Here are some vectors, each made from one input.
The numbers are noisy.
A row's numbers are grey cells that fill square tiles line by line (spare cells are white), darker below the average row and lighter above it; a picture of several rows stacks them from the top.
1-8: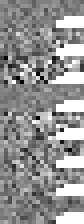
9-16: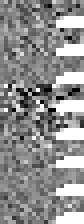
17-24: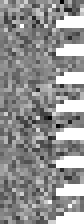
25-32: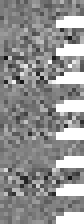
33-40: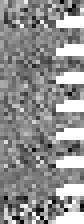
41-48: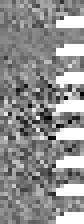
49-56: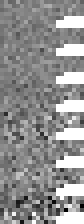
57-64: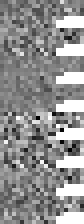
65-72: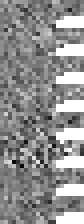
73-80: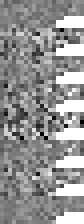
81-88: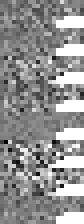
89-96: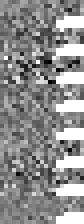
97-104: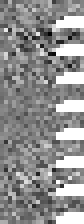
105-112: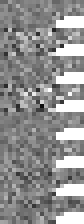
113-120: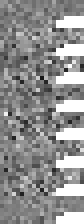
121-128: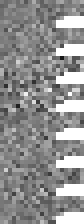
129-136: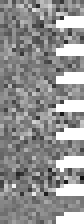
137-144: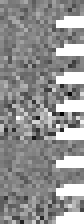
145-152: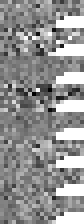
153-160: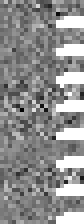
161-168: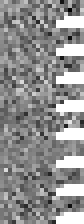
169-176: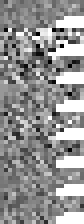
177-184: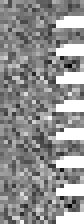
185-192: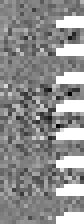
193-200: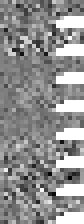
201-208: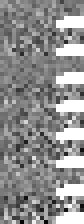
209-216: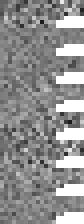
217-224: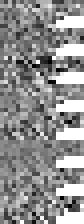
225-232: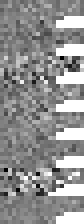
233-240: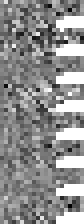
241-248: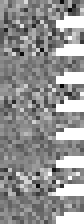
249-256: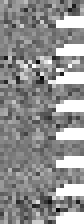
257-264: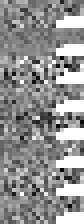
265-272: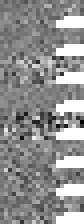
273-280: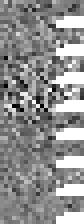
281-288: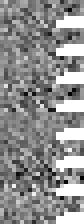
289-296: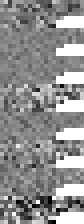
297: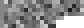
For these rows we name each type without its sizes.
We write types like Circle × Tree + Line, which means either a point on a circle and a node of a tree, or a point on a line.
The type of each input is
Bool × Tree + Circle.
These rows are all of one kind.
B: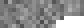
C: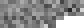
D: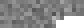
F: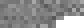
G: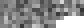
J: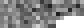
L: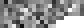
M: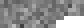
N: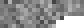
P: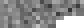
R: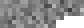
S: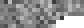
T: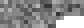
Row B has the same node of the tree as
D, N and S.
